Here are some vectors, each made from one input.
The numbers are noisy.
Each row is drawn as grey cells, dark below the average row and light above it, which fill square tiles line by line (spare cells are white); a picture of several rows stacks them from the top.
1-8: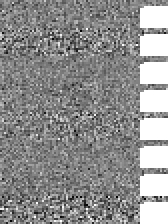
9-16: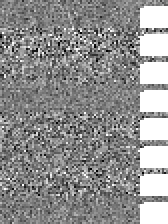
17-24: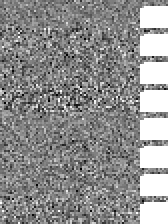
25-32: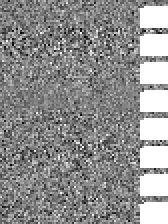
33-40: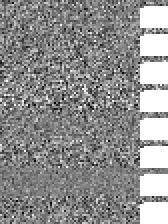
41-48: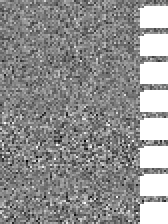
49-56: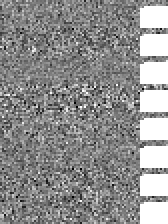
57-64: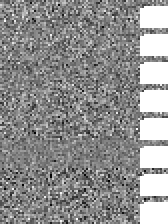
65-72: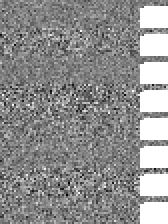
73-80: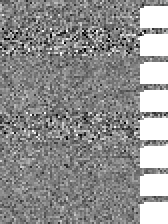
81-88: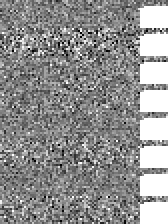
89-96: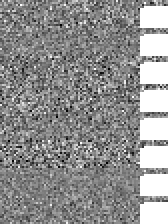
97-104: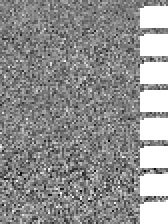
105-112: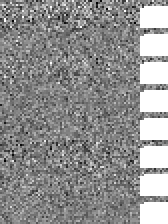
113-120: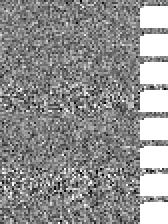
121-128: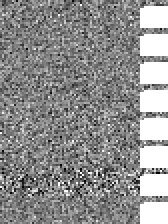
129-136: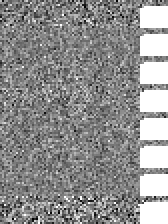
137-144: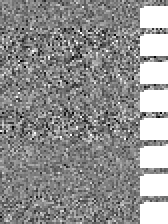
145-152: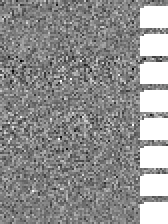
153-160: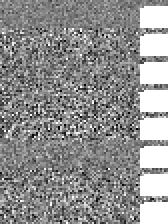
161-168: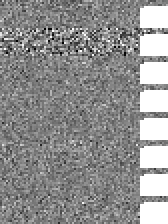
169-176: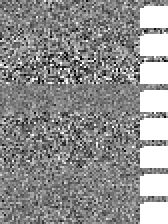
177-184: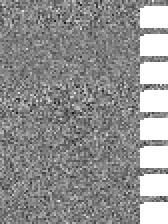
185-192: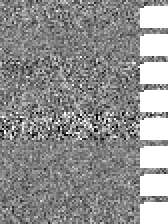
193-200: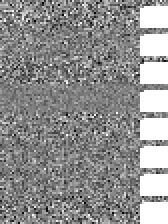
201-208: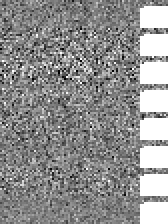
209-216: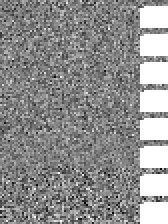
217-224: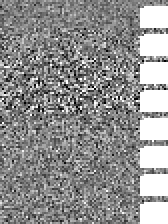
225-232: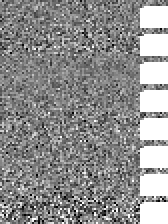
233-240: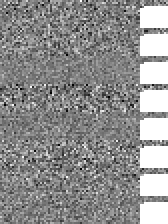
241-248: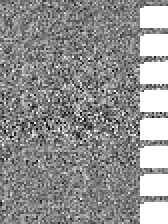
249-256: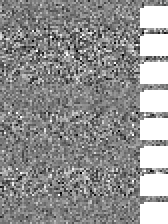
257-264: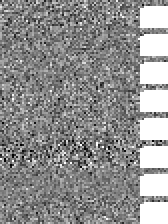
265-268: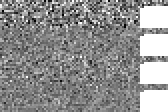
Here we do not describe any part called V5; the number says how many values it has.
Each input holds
either a point on a 6-point circle and a true/false value, or two values of V5.
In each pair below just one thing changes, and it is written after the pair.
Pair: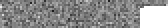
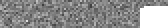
the place on the 6-point circle
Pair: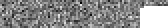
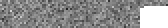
the place on the 6-point circle
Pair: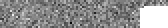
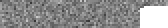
the true/false value
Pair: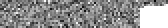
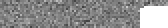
the place on the 6-point circle
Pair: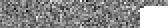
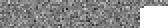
the true/false value
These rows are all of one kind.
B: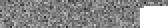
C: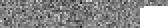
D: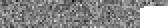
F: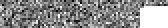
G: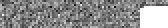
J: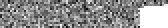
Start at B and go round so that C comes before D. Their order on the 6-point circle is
B, F, C, J, D, G.
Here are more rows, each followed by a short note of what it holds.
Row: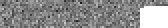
a point on a 6-point circle and a true/false value
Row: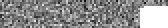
two values of V5
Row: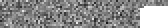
two values of V5
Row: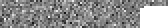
two values of V5
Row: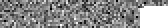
a point on a 6-point circle and a true/false value
